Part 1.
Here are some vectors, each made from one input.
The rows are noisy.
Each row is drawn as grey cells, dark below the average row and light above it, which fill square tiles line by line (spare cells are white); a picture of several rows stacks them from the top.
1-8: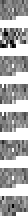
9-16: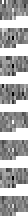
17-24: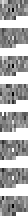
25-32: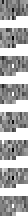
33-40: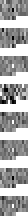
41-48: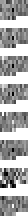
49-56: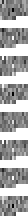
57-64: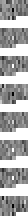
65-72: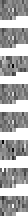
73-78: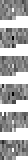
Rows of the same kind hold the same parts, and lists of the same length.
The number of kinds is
3.
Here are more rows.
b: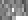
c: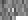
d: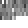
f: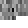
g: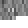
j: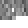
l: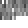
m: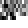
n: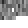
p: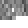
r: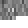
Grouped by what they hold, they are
b, c, d, g, j, l, n, p, r
f
m

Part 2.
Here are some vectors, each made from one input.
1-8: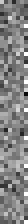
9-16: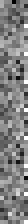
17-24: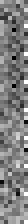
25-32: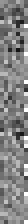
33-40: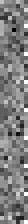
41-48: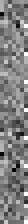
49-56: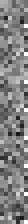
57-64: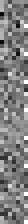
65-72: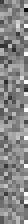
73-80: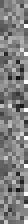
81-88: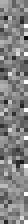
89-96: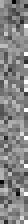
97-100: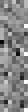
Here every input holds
either one of 8 labels, or three true/false values.
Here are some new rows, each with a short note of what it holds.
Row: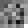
one of 8 labels
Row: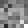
three true/false values
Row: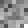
three true/false values
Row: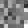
one of 8 labels
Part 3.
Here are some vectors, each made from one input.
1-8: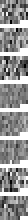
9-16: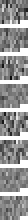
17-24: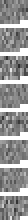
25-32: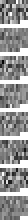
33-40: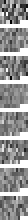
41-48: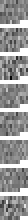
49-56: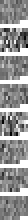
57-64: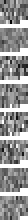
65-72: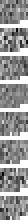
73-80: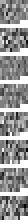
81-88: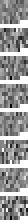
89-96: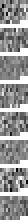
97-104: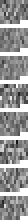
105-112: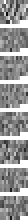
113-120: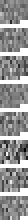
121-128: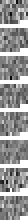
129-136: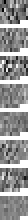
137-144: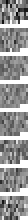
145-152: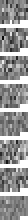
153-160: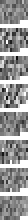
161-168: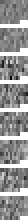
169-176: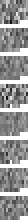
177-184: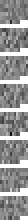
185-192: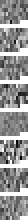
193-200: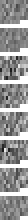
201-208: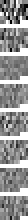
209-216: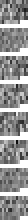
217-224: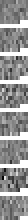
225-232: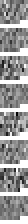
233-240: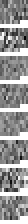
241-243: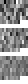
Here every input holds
a list of up to two points on an 11-point line.
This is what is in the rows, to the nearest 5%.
All of them are lists of up to two points on an 11-point line: about 5% are empty, 40% hold one and 55% two.
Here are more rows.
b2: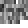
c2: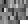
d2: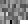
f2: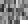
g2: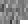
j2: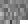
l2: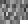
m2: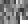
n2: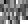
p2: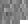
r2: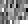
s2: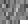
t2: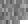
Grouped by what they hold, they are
b2, d2, f2, g2, j2, n2
c2
l2, m2, p2, r2, s2, t2

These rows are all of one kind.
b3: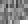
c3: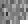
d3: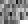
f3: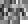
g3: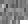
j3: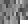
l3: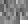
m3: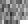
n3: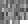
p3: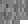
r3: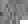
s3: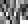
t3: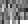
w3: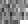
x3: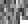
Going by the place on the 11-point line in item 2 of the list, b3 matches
f3, g3, l3 and w3.
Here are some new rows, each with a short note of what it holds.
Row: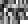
the empty list
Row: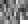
a list of two items
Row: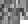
a list of two items
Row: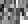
a list of two items
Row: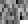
the empty list
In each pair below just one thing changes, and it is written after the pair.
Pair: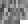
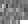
the place on the 11-point line in item 2 of the list
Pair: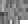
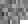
the place on the 11-point line in item 1 of the list
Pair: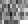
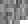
the place on the 11-point line in item 1 of the list
